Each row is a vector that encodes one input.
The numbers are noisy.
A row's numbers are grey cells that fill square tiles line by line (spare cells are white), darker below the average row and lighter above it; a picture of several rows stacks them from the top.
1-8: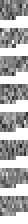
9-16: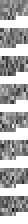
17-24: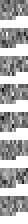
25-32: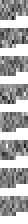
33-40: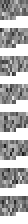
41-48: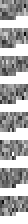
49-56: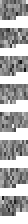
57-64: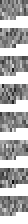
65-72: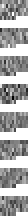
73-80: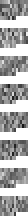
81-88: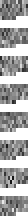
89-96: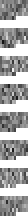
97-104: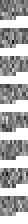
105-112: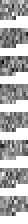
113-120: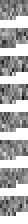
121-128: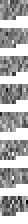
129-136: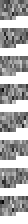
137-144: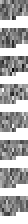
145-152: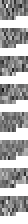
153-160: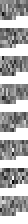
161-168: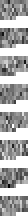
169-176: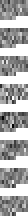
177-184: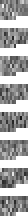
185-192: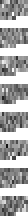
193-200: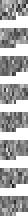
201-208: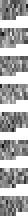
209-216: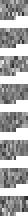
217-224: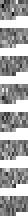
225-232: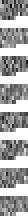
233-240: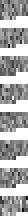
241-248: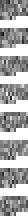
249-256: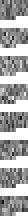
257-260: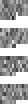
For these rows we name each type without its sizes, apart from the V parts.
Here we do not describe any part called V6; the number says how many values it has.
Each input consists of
a node of a tree and a value of V6, together with either a point on a circle, or a fixed value.
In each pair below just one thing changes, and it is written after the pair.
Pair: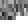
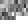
the node of the tree
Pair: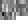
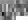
the value of V6
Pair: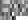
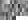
the node of the tree
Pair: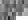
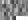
the place on the circle
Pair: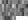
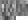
the value of V6
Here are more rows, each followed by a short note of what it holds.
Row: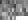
a node of a tree and a value of V6
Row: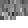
a node of a tree and a value of V6
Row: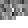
a node of a tree and a value of V6
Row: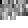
a node of a tree and a value of V6
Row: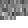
a node of a tree and a value of V6
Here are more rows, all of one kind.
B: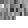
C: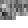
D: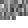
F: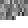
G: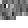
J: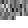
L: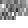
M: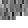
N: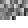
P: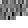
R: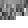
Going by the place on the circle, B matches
D, J, M and P.
